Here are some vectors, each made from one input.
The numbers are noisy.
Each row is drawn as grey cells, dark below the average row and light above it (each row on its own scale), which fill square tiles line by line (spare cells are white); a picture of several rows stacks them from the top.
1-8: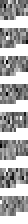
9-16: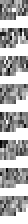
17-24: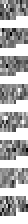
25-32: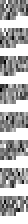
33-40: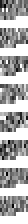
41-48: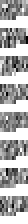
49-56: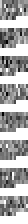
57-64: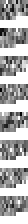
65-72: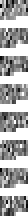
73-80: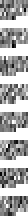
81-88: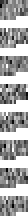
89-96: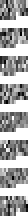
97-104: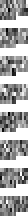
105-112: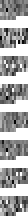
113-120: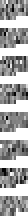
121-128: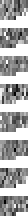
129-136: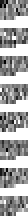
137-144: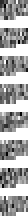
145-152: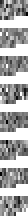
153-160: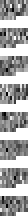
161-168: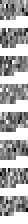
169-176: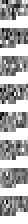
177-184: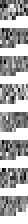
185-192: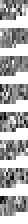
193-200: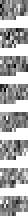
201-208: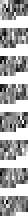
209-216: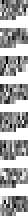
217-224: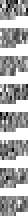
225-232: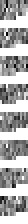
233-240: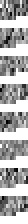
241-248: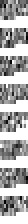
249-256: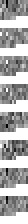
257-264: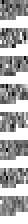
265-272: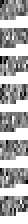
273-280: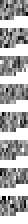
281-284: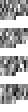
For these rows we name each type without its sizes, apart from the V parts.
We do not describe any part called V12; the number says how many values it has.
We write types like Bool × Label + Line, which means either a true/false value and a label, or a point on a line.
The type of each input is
Label × V12 + Line × Line.
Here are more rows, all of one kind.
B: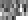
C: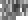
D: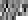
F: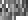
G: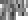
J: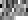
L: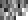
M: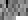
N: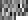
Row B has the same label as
C and D.
